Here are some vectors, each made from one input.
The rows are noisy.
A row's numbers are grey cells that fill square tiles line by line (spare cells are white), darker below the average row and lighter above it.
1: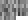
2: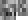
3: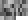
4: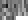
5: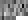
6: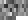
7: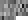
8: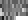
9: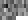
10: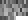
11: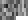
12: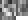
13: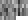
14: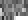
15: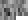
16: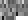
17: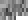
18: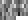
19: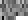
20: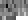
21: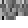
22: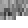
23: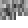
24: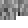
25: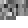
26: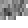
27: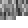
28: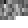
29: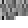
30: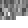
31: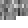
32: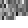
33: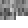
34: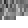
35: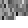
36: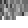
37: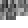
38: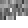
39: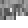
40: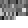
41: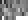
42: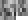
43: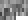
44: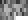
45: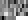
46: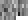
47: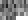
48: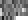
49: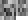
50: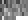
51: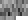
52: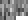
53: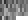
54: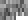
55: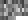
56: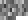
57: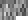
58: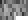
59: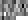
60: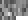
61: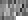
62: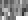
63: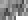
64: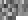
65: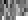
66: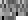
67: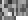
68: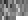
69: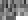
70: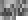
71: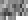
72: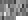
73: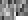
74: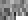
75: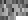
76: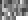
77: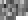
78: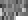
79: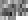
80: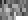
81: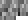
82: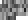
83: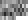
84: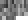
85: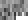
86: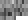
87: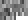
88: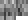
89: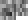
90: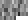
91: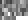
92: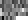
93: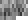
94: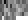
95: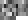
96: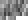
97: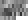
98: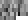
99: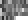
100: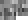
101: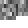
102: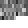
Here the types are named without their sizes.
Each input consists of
either a point on a circle, or a fixed value, or three true/false values.
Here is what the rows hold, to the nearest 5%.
About 30% of them hold a point on a circle. About 10% of them hold a fixed value. The rest hold three true/false values.
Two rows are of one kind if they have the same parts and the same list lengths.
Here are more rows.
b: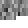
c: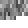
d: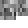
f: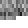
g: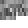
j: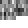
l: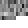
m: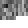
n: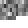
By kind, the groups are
b
c, d, f, g, j
l, m, n

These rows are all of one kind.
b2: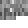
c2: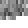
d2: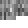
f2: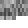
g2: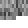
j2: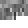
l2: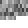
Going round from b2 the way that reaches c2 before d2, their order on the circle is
b2, j2, l2, c2, g2, f2, d2.
